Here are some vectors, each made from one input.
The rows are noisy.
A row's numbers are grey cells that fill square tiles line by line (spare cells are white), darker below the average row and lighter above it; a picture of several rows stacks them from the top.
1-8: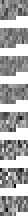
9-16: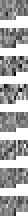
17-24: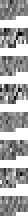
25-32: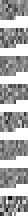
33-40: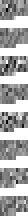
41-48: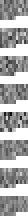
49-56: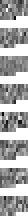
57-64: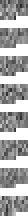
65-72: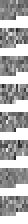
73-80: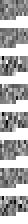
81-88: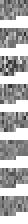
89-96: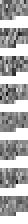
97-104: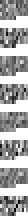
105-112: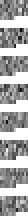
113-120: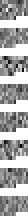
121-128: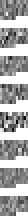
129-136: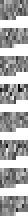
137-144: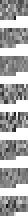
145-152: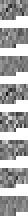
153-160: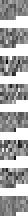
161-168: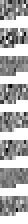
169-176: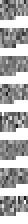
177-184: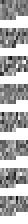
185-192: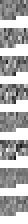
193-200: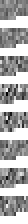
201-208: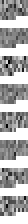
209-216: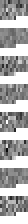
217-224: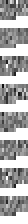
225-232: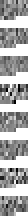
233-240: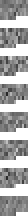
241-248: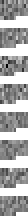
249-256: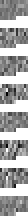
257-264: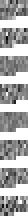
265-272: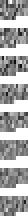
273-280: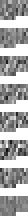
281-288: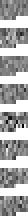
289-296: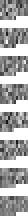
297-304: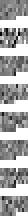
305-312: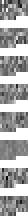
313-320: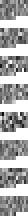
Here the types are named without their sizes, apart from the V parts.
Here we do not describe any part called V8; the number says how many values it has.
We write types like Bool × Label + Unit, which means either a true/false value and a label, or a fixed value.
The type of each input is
List(Bool × (Circle + V8)).
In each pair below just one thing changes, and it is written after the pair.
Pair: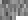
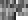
the true/false value in item 2 of the list
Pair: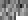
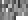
the true/false value in item 2 of the list
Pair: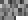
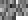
the true/false value in item 2 of the list
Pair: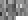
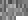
the true/false value in item 1 of the list
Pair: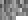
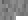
the place on the circle in item 1 of the list
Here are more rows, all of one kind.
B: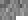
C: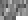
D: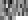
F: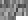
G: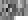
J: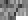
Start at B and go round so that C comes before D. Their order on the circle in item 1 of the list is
B, G, F, C, D, J.
